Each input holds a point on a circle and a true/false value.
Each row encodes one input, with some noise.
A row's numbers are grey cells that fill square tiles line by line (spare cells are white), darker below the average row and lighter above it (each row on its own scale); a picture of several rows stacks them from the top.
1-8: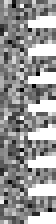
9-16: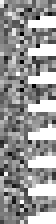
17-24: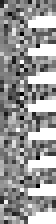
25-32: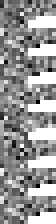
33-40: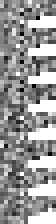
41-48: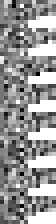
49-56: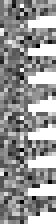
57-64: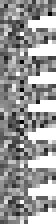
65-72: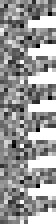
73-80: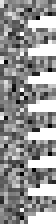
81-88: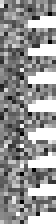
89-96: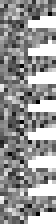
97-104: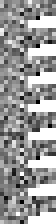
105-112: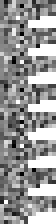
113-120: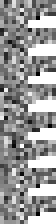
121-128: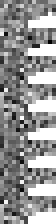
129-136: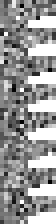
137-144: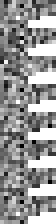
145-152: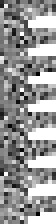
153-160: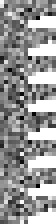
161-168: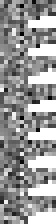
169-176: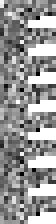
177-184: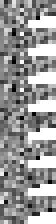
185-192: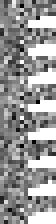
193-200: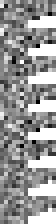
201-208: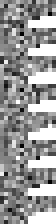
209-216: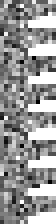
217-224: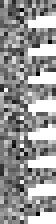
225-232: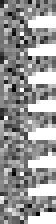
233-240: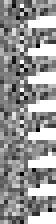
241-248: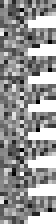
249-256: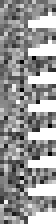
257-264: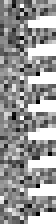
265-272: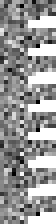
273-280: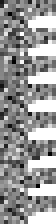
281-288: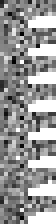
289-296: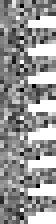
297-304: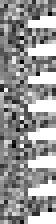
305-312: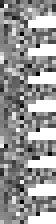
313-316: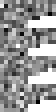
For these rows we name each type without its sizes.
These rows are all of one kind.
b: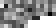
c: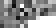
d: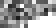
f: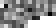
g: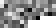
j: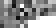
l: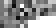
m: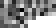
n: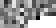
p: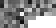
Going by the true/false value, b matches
f, g and n.
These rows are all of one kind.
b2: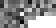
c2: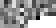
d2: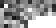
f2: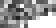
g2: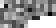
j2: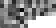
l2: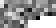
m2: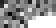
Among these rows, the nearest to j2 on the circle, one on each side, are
b2 and g2.
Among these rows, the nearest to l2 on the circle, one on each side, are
f2 and g2.
